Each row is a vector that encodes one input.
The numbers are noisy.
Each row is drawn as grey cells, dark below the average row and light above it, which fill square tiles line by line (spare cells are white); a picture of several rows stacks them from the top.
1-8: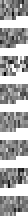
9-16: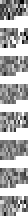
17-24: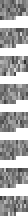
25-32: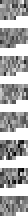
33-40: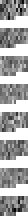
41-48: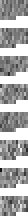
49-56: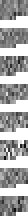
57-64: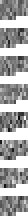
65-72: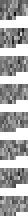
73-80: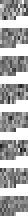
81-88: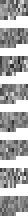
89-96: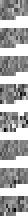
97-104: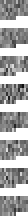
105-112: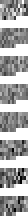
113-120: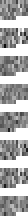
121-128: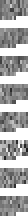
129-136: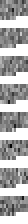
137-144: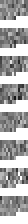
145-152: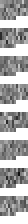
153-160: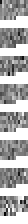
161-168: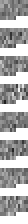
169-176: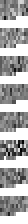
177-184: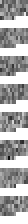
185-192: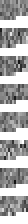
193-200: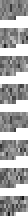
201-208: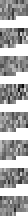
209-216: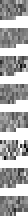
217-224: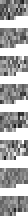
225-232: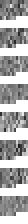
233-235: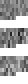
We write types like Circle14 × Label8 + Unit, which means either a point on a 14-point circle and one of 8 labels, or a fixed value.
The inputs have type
Circle10 × Line10 + Line8.
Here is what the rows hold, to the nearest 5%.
About 55% of them hold a point on a 10-point circle and a point on a 10-point line. The rest hold a point on an 8-point line.
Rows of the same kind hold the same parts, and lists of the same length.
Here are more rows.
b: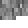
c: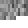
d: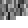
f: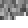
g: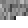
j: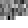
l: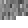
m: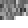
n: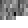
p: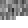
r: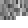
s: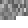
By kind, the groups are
b, c, d, g, l, n, s
f, j, m, p, r

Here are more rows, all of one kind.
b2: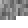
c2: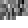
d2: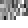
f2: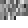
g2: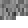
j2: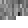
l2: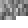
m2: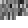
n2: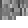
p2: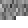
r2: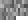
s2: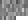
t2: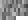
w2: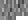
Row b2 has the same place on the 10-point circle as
c2, l2 and r2.
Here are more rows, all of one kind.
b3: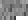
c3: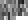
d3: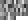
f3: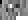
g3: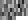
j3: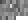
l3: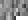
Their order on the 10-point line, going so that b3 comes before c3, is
d3, l3, b3, g3, c3, f3, j3.
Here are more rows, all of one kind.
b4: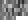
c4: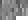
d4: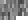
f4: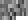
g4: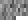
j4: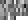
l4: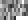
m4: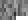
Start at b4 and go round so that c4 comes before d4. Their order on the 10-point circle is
b4, c4, j4, m4, f4, l4, d4, g4.
